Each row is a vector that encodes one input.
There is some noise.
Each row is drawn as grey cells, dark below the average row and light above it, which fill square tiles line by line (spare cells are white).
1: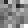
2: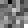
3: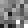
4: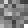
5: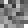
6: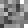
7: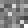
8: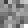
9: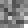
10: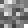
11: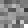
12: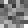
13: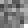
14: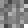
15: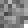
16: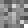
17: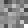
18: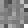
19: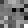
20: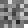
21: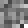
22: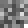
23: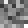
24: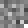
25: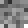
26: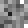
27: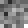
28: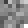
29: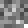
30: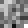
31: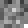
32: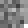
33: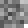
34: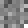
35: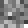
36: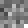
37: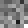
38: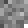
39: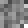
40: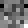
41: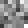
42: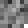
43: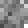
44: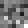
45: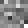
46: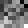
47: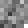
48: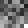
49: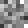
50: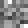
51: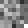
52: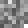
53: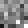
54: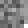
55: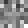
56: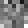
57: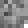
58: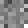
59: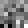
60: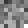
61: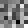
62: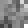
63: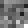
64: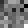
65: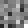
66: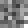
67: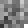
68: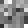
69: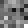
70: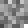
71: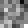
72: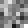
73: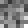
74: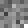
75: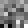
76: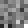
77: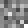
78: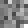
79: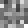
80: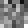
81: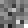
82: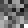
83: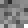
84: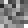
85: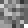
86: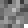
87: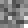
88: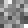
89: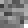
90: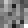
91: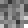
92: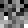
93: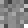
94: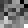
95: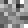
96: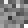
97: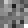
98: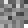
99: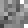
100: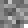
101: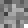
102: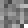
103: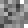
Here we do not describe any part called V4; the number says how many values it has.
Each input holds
three true/false values, together with either a node of a 7-node tree, or a value of V4.
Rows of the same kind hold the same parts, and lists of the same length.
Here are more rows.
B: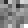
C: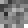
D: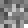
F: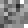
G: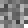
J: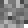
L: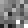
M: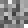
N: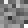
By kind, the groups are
B, C, D, F, G, M
J, L, N

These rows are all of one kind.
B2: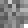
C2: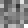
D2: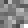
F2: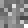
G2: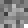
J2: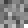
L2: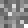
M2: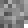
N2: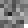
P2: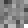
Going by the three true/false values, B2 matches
D2 and M2.
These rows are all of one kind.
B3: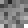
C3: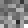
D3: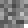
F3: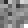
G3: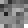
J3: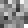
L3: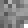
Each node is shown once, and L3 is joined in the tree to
B3 and G3.
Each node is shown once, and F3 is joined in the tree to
J3.
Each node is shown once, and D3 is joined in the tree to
B3 and C3.
